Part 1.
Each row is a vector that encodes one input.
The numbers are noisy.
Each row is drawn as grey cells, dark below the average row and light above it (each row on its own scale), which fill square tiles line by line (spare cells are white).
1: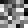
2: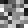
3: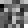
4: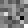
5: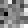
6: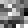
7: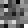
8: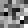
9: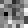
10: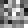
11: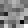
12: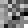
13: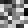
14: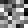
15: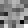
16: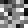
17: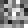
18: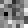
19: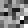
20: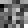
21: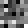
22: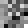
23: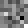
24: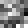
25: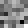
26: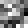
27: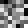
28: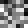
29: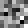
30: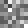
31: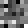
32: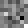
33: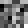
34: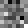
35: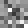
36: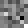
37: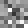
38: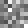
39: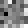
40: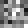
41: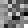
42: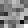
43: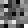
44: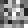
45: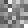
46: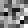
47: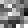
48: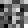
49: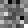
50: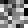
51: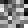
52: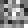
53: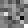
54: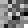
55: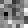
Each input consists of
one of 7 labels and a true/false value.
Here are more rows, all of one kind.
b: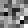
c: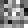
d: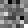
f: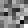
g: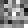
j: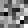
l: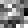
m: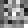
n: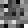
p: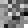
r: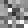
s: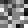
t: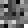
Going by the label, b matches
f and j.
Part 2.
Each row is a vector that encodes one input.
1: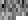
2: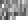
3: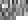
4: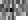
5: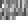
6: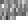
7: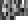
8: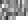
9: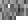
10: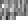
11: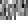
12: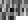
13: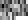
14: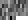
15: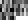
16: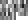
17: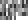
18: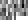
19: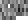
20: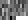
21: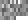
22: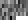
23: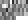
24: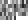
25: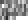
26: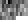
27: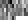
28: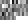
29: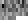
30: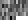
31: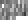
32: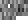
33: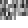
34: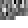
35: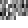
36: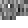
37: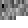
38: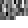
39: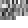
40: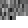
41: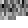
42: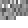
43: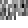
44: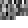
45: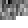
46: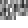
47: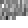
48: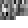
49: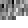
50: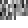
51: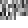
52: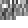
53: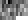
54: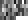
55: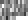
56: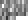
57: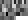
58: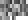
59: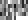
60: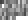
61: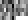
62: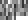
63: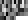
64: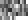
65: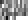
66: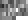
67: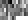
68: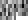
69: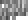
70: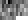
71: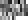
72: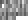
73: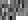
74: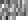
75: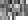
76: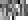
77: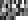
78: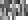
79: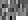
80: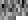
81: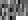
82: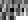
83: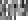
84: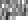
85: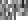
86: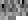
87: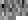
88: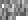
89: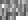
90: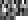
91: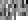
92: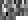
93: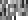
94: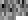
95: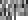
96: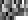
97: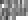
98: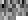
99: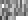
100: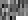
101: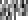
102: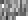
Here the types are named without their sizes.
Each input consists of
either a fixed value, or two labels.
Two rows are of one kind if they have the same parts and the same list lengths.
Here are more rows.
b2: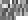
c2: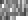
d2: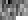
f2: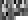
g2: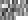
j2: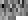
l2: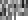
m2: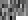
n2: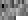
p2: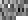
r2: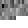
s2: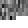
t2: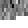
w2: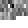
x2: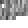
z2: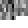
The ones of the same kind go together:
b2, c2, f2, g2, j2, l2, m2, n2, p2, r2, s2, t2, w2, x2, z2
d2

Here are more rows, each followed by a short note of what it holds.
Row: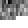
a fixed value
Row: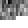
a fixed value
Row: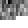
a fixed value
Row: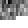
a fixed value
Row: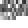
two labels
